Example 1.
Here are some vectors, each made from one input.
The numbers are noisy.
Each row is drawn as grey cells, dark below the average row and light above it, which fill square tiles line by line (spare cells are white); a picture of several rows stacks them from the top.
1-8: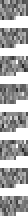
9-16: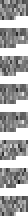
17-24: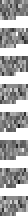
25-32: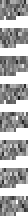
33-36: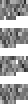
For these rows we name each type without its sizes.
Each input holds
a label.
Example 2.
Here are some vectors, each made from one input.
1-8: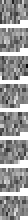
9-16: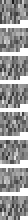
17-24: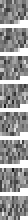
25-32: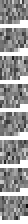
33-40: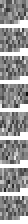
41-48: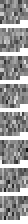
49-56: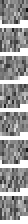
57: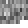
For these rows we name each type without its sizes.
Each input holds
a point on a circle.
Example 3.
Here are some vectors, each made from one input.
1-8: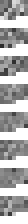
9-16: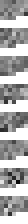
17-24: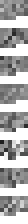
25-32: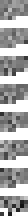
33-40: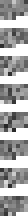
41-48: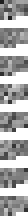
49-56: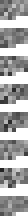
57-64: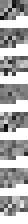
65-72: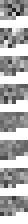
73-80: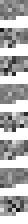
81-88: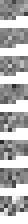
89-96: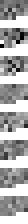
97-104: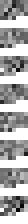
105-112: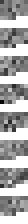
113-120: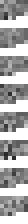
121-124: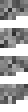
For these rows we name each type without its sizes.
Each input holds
either a fixed value, or a point on each of two lines.
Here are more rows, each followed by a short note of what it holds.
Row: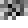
a fixed value
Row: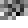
a fixed value
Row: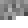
a point on each of two lines
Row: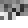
a fixed value
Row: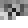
a fixed value
